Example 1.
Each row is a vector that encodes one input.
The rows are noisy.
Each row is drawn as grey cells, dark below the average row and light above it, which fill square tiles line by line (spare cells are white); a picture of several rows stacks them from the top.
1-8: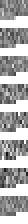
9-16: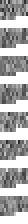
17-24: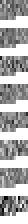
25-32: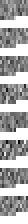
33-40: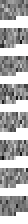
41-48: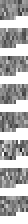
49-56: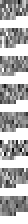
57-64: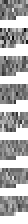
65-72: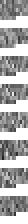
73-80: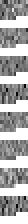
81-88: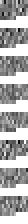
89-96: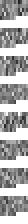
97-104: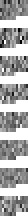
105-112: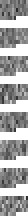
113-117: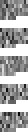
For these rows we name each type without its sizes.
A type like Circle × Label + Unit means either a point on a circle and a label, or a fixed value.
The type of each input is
Line.
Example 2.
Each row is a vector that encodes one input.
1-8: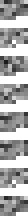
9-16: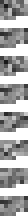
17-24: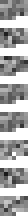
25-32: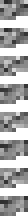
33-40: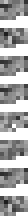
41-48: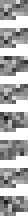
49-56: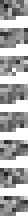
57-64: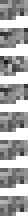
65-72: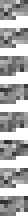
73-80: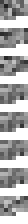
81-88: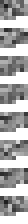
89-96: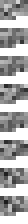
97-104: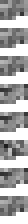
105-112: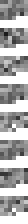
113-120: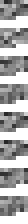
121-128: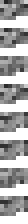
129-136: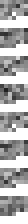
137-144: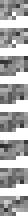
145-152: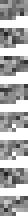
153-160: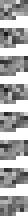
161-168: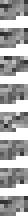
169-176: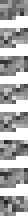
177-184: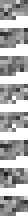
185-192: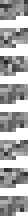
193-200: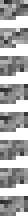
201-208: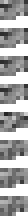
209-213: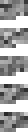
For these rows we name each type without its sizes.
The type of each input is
Circle.
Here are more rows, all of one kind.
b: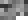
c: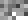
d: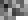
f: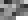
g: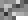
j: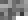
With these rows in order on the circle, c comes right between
b and g.
